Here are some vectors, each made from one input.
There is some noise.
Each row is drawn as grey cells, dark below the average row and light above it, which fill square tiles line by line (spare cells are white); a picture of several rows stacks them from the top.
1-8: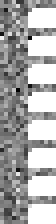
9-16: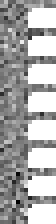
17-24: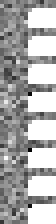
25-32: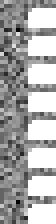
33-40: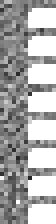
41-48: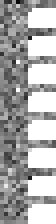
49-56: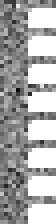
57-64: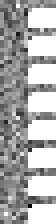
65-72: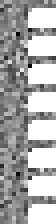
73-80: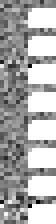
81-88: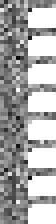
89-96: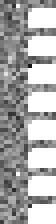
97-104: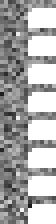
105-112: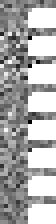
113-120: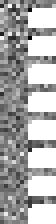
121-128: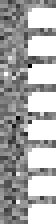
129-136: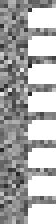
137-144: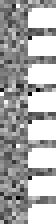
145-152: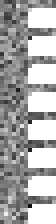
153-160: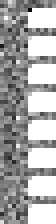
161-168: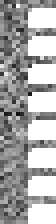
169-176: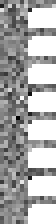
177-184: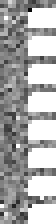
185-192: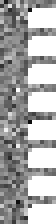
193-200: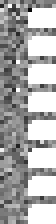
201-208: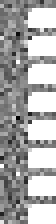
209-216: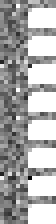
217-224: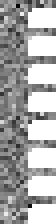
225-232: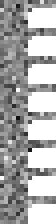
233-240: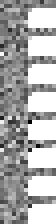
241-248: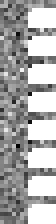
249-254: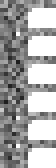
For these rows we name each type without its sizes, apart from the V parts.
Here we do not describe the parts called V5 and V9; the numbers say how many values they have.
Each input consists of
a value of V5, together with either a point on a line, or a true/false value and a value of V9.
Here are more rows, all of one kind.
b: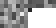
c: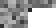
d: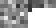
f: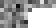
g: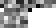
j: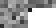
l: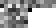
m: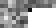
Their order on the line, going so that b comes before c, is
d, b, j, c, f, g, l, m.
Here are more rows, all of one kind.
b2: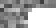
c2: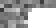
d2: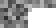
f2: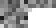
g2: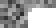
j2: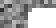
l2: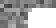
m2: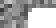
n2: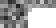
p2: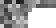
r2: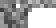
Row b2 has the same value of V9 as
c2, g2, j2 and r2.
